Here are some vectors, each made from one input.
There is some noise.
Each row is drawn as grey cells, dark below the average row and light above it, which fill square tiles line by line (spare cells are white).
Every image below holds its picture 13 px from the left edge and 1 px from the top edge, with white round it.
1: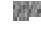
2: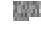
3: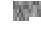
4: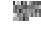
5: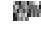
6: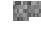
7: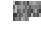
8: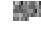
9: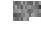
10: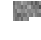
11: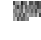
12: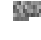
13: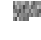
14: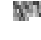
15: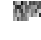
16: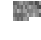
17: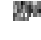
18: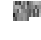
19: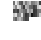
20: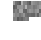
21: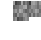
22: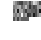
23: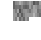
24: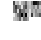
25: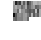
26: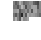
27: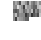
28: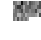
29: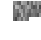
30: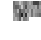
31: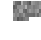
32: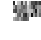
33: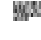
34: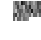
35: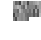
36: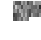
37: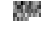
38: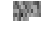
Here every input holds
one of 6 labels and a true/false value.
